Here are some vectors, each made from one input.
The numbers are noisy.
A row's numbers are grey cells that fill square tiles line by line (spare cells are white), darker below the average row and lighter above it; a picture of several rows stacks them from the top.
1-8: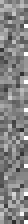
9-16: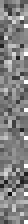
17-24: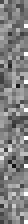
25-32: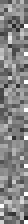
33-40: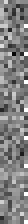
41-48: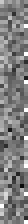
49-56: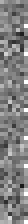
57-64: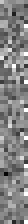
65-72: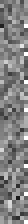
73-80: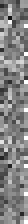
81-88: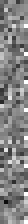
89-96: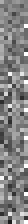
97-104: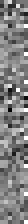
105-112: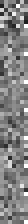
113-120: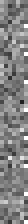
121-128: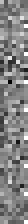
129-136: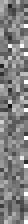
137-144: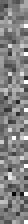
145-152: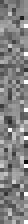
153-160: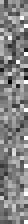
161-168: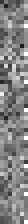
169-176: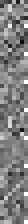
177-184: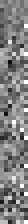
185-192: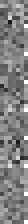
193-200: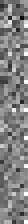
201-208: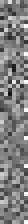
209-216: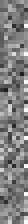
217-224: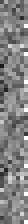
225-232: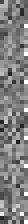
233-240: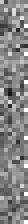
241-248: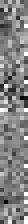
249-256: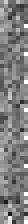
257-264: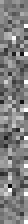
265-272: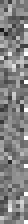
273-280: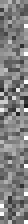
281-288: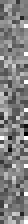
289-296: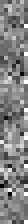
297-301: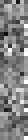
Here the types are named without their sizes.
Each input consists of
either a fixed value, or a node of a tree.
